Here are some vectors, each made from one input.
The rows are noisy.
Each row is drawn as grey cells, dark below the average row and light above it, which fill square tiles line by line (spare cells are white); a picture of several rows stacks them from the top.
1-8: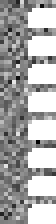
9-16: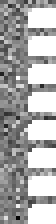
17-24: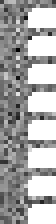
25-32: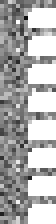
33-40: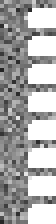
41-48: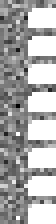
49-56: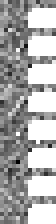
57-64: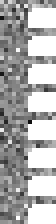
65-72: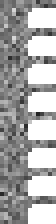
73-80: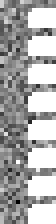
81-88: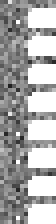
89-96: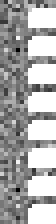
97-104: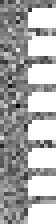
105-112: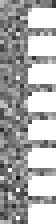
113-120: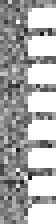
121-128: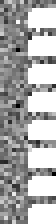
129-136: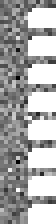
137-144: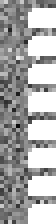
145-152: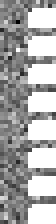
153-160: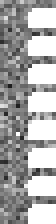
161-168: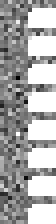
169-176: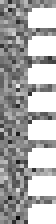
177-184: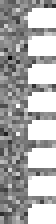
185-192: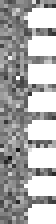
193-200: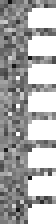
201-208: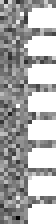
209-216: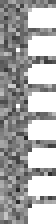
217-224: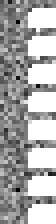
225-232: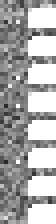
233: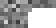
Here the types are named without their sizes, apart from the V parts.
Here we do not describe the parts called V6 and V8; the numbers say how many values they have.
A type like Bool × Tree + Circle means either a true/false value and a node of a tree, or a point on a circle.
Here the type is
Bool × V8 + Label × (Line + V6).
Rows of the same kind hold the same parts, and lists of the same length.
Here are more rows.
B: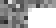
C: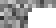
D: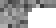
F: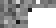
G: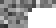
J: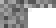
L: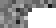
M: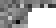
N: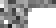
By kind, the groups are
B, C, J
D, L, M
F, G, N

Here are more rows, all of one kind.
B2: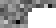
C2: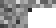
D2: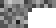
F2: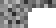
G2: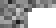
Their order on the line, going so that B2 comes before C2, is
D2, B2, F2, G2, C2.
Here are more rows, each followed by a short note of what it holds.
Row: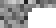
a true/false value and a value of V8
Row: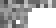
a true/false value and a value of V8
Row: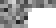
a true/false value and a value of V8
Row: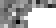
a label and a value of V6
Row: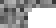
a true/false value and a value of V8
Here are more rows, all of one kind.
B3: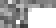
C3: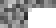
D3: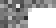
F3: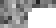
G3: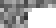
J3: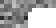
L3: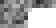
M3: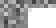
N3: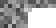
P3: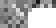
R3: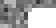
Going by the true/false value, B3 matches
D3, M3 and N3.
